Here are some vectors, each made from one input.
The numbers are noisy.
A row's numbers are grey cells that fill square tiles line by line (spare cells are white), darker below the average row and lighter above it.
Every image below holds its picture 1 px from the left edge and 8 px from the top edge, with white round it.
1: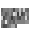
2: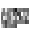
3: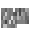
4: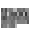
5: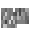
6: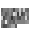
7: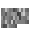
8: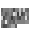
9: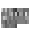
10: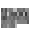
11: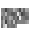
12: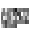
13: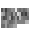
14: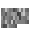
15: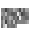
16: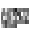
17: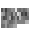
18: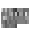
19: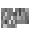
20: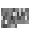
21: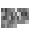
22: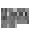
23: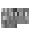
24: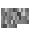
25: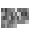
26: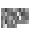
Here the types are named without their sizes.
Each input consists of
three true/false values.
